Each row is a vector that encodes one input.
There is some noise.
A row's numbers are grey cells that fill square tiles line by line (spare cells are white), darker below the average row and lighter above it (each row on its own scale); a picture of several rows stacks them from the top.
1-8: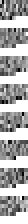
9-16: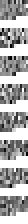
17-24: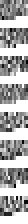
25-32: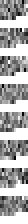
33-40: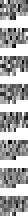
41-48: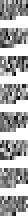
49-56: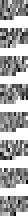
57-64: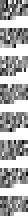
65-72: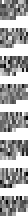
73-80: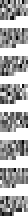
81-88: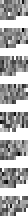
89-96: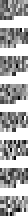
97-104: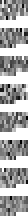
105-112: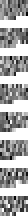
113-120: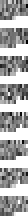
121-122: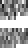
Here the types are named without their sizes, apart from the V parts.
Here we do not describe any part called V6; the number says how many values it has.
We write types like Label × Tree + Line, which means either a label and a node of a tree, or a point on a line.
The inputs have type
Label × (Line + V6).
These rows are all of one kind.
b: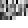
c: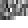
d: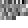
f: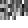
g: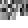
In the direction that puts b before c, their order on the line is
b, f, g, d, c.
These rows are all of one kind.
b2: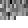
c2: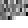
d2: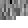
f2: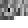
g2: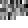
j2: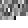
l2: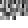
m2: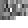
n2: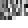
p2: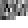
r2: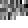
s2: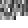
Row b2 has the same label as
d2, g2, n2 and r2.
